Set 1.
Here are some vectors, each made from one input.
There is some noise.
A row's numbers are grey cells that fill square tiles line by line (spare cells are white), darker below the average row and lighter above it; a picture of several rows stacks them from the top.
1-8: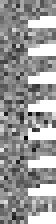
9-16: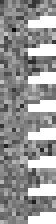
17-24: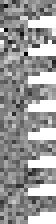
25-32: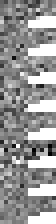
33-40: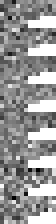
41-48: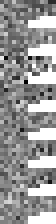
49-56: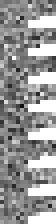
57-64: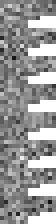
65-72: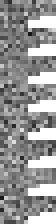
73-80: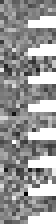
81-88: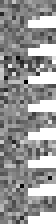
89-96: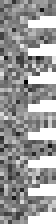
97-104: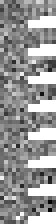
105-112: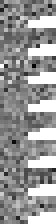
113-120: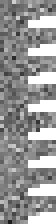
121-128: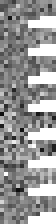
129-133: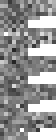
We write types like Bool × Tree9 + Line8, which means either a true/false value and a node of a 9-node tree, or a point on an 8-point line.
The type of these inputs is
List3(Line4 × Line6).
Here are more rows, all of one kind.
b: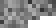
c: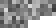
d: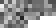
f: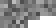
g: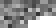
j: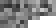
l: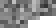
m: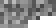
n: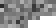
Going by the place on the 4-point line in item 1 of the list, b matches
d and n.
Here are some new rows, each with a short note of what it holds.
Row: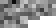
a list of one item
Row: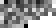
the empty list
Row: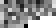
the empty list
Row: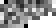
the empty list
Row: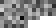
a list of two items
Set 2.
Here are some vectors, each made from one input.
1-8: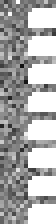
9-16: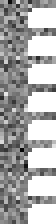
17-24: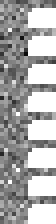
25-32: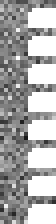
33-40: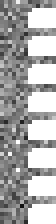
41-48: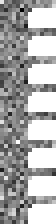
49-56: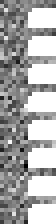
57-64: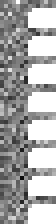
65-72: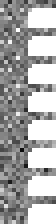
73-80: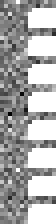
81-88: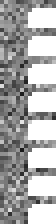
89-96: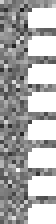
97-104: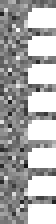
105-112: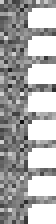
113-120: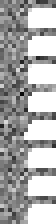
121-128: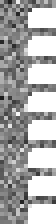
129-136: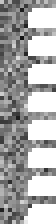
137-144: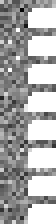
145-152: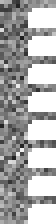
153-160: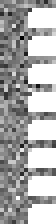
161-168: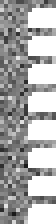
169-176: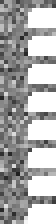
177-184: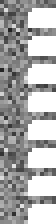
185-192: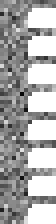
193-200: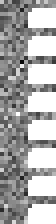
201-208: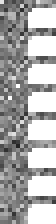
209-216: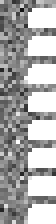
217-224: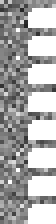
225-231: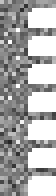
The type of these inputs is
Bool × (Circle18 + Unit) + Circle16.
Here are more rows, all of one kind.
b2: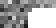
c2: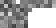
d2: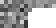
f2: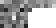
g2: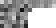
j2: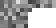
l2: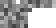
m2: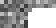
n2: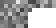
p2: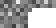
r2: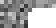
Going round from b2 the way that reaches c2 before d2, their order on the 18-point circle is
b2, j2, n2, p2, c2, m2, d2, r2, g2, l2, f2.
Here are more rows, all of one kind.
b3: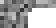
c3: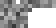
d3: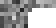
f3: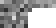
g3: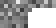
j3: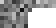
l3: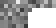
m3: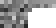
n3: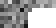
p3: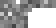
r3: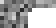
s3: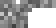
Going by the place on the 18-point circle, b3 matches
c3, p3, r3 and s3.
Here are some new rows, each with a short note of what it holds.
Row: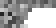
a point on a 16-point circle
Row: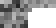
a true/false value
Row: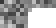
a point on a 16-point circle
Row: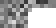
a point on a 16-point circle
